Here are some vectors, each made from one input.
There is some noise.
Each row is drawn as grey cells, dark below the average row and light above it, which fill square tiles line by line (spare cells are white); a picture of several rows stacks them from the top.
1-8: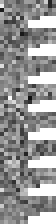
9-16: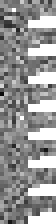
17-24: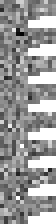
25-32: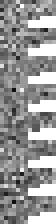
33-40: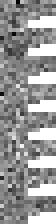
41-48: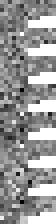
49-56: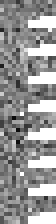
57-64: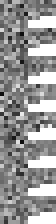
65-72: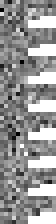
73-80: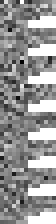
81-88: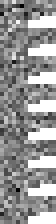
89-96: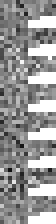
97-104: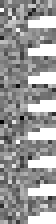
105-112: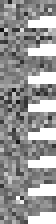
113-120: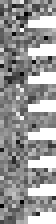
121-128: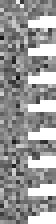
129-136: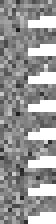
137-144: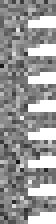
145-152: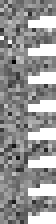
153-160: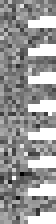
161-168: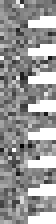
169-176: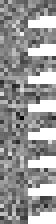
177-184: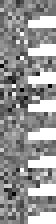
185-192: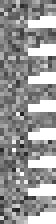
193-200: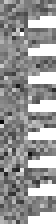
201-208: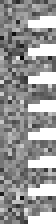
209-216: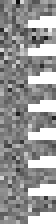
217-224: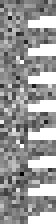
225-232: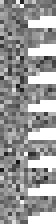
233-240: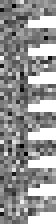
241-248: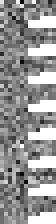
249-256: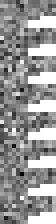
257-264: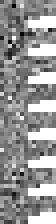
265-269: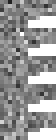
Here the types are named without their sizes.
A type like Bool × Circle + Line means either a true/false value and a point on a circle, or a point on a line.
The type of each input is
(Bool × Bool × Bool × Bool + Tree) × (Circle + Label).
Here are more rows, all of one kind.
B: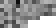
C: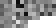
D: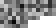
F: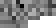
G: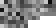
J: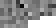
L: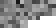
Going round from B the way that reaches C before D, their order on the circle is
B, G, C, L, F, J, D.
